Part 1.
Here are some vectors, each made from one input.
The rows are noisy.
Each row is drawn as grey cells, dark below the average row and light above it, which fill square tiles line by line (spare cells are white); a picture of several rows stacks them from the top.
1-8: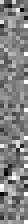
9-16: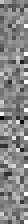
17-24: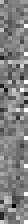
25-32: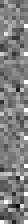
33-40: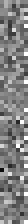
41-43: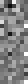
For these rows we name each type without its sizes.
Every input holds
a list of points on a line.
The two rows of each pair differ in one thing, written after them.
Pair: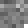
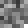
the place on the line in item 2 of the list
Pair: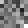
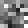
the place on the line in item 2 of the list
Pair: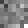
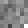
the place on the line in item 2 of the list
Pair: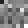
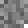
the place on the line in item 1 of the list
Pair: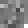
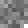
the place on the line in item 2 of the list
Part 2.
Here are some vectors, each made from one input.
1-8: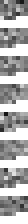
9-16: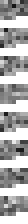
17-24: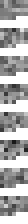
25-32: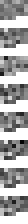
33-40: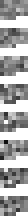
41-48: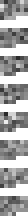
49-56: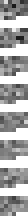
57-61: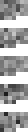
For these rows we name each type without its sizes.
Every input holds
a point on a line and a node of a tree.
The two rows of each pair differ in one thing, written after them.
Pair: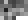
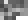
the node of the tree
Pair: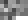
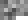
the node of the tree
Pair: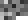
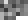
the node of the tree
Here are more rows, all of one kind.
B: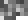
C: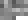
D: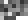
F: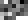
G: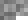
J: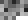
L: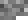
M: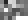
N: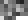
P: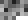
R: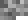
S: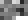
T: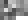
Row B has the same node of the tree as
R and T.
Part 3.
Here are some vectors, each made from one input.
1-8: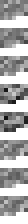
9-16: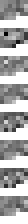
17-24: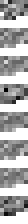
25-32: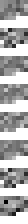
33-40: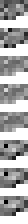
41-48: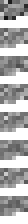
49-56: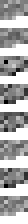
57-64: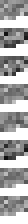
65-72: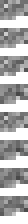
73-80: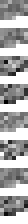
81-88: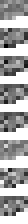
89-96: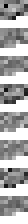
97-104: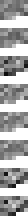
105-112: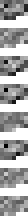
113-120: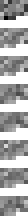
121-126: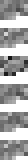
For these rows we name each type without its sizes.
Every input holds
either a point on a line, or a node of a tree.
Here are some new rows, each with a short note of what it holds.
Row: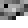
a node of a tree
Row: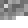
a point on a line
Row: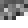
a node of a tree
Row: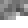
a point on a line
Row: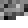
a node of a tree
